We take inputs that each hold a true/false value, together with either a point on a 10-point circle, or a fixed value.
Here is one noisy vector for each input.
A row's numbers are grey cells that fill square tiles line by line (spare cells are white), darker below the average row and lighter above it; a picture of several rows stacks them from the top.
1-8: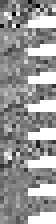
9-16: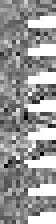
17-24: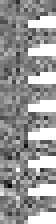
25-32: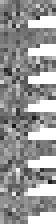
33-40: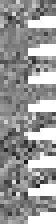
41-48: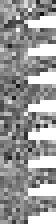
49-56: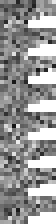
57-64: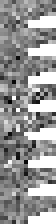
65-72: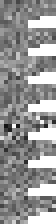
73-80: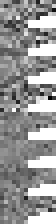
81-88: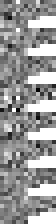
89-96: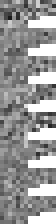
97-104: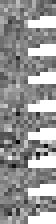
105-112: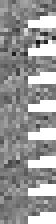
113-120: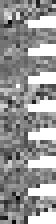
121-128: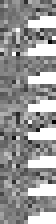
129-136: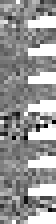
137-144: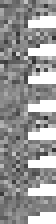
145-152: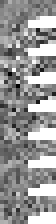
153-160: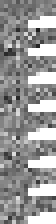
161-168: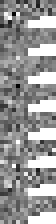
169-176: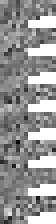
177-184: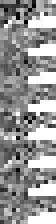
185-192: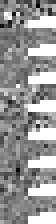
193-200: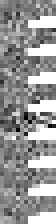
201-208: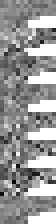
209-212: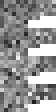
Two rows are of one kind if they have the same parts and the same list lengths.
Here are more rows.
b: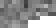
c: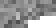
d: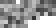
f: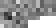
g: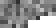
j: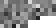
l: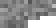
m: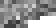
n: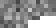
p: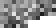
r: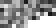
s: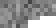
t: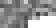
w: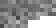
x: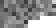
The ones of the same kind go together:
b, c, d, f, g, l, n, p, r, s, t, w
j, m, x

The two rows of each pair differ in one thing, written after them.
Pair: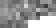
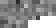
the true/false value
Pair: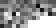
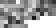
the true/false value
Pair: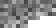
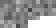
the true/false value
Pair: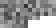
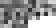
the place on the 10-point circle
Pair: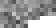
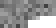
the place on the 10-point circle
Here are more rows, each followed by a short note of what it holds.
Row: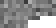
a true/false value
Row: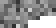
a point on a 10-point circle and a true/false value
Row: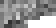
a true/false value
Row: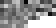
a true/false value
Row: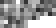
a true/false value
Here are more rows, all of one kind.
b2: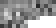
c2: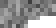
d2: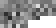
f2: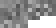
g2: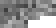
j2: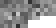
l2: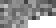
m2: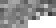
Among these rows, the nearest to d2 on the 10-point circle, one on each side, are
c2 and l2.
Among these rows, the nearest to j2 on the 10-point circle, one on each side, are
c2 and g2.
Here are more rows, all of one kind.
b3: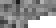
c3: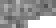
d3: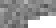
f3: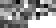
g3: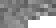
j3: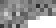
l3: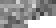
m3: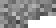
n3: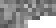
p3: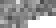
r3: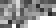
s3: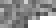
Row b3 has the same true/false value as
g3 and n3.
